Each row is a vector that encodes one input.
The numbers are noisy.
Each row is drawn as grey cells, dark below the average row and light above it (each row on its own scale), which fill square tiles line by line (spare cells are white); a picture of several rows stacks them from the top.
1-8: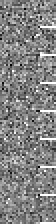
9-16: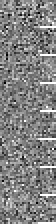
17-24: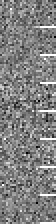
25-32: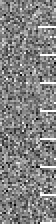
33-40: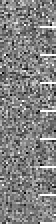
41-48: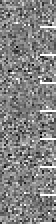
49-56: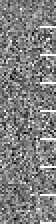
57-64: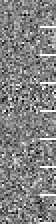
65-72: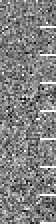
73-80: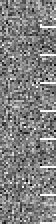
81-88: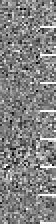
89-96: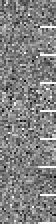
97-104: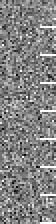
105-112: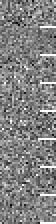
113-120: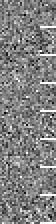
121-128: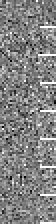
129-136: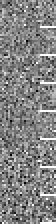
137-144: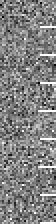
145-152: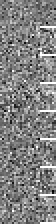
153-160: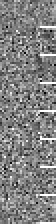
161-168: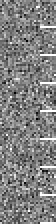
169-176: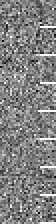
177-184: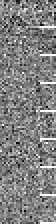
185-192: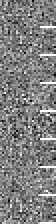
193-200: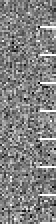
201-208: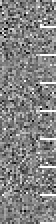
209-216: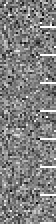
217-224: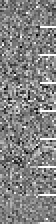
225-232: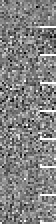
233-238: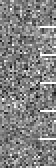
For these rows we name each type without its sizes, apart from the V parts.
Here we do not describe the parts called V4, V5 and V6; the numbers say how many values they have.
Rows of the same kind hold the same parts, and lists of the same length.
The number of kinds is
2.
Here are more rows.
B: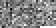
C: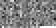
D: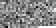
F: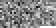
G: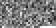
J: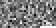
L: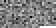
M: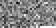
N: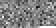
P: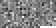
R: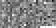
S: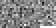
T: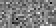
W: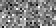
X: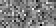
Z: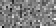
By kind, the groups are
B, P, R, S, W, Z
C, D, F, G, J, L, M, N, T, X

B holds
a true/false value and a value of V6.
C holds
a node of each of two trees, a value of V4 and a value of V5.
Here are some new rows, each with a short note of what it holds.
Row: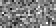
a node of each of two trees, a value of V4 and a value of V5
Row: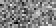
a node of each of two trees, a value of V4 and a value of V5
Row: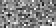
a true/false value and a value of V6
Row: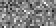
a true/false value and a value of V6
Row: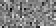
a true/false value and a value of V6
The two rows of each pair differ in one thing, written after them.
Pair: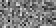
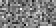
the node of one of the two trees
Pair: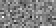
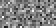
the value of V5
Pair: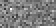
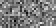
the value of V5
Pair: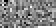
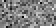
the value of V4
